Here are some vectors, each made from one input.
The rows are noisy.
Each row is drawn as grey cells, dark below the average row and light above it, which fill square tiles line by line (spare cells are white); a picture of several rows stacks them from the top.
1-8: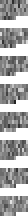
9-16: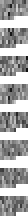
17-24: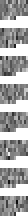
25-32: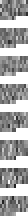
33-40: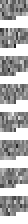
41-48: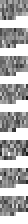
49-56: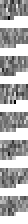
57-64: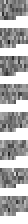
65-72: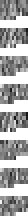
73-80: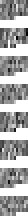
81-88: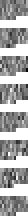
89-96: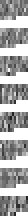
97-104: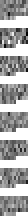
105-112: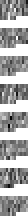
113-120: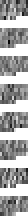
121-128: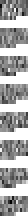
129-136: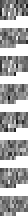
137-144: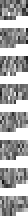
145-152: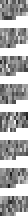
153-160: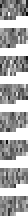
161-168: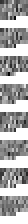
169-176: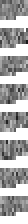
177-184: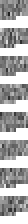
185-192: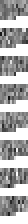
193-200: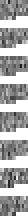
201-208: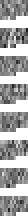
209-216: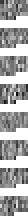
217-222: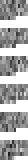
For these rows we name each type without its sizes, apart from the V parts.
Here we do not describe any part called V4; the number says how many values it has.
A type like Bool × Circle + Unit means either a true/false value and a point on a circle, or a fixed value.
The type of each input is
(Label + Line) × Line × (Tree + V4).
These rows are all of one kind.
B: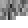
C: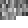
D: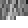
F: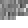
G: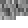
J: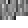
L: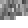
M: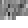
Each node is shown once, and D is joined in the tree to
G and L.
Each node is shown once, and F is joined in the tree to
C and L.
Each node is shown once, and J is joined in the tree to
B and M.
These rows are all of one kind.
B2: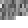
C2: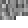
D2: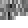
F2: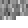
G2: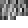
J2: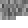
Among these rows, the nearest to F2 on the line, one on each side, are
C2 and J2.
